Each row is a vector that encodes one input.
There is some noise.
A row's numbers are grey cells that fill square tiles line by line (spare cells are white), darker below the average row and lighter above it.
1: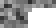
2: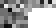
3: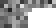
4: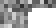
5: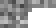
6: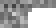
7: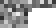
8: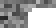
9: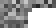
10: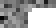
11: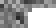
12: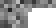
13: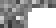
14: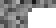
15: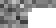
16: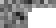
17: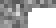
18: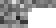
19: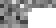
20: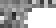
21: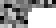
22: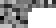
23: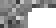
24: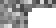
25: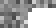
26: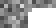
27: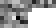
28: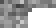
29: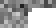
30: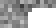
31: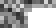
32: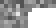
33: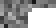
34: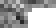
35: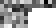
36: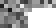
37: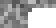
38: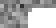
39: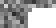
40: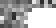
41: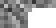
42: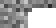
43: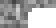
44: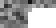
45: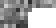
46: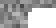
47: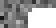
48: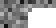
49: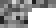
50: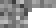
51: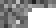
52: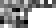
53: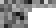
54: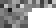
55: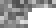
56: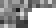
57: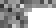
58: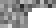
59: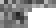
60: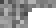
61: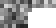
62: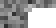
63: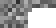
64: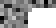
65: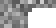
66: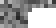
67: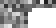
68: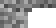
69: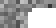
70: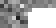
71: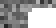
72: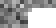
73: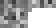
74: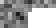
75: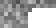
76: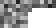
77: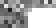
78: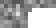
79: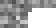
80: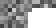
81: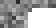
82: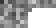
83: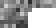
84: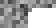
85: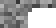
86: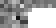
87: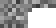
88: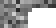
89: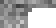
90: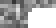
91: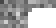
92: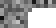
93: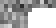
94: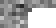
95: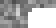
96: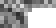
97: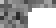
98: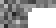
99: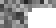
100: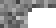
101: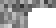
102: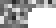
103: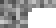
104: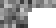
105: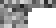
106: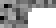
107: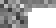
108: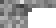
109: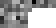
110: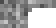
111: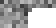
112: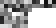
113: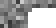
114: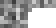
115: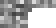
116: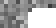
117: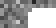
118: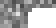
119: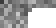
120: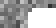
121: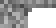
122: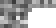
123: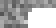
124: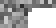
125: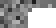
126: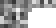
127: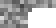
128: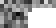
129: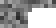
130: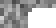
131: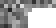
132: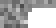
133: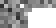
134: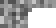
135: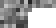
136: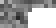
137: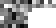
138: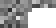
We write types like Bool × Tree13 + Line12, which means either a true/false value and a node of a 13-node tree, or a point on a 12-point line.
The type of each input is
Bool × Bool × Bool + Line5 + List2(Line7).
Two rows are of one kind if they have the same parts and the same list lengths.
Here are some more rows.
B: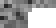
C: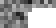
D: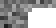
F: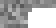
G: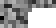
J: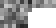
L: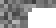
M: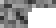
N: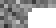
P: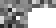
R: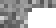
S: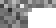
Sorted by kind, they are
B, C, G, M, S
D, L, N
F
J
P, R

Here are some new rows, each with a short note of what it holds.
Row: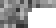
the empty list
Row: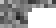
a list of one item
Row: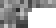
the empty list
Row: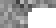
three true/false values
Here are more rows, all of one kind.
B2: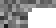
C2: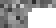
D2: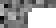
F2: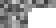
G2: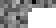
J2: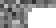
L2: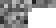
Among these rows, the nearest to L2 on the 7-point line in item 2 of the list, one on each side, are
B2 and C2.
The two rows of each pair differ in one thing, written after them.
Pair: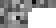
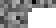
the place on the 7-point line in item 1 of the list
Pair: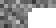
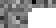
the place on the 7-point line in item 2 of the list
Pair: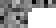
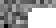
the place on the 7-point line in item 1 of the list
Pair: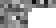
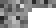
the place on the 7-point line in item 2 of the list
